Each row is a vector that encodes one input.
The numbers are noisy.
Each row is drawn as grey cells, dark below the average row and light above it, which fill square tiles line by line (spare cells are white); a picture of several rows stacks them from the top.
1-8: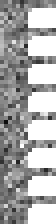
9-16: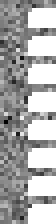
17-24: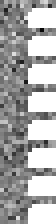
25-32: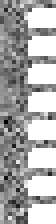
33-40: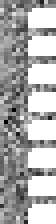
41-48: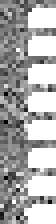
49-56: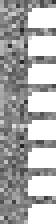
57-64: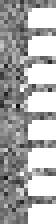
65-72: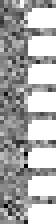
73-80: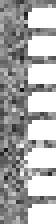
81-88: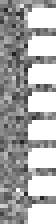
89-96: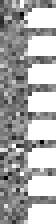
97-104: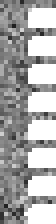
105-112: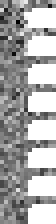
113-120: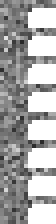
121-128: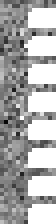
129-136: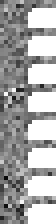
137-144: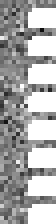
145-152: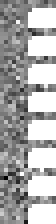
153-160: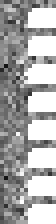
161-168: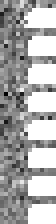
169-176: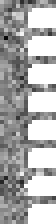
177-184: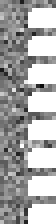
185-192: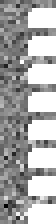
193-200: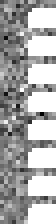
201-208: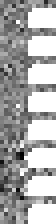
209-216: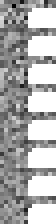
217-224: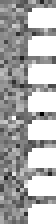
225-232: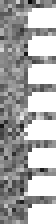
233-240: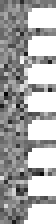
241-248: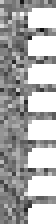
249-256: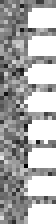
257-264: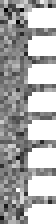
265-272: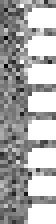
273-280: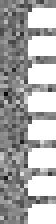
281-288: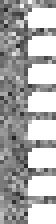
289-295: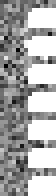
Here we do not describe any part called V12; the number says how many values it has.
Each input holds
a value of V12, together with a list of up to two points on a 5-point line.
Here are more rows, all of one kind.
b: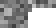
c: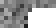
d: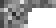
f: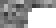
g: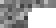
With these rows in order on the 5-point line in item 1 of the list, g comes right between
b and c.
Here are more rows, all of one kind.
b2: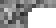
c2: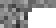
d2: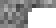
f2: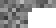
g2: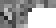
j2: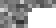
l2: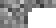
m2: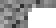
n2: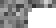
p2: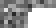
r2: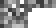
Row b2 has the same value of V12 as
d2 and n2.
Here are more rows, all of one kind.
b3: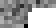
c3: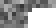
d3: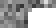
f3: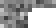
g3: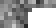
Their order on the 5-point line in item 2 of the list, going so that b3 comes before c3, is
b3, d3, f3, g3, c3.
